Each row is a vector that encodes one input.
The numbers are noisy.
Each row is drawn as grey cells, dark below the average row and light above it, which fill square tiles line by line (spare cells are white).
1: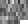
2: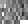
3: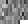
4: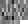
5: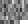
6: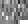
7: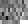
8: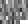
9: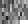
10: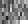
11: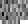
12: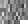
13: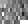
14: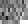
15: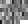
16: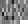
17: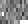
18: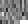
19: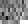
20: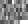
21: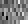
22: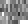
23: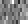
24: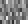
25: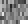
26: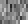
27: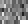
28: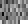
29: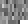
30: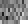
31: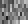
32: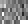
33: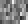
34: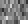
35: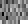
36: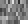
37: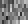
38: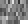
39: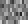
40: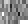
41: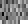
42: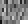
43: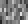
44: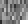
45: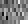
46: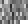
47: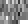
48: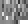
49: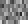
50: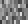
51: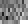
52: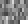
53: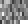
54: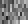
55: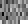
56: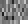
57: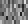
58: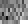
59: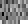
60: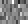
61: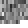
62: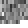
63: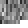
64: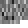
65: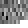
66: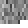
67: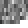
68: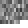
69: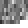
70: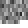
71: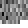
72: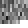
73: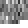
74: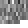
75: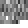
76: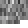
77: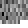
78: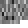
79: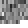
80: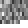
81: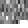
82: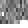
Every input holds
one of 7 labels, together with either a fixed value, or three true/false values.
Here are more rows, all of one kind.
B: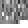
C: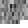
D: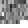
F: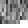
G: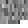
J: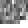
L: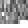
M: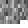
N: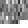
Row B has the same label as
L and N.
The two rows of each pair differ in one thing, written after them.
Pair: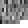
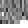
the label
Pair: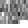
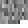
the label
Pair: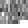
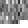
one of the three true/false values
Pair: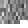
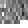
one of the three true/false values
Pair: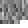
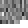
one of the three true/false values
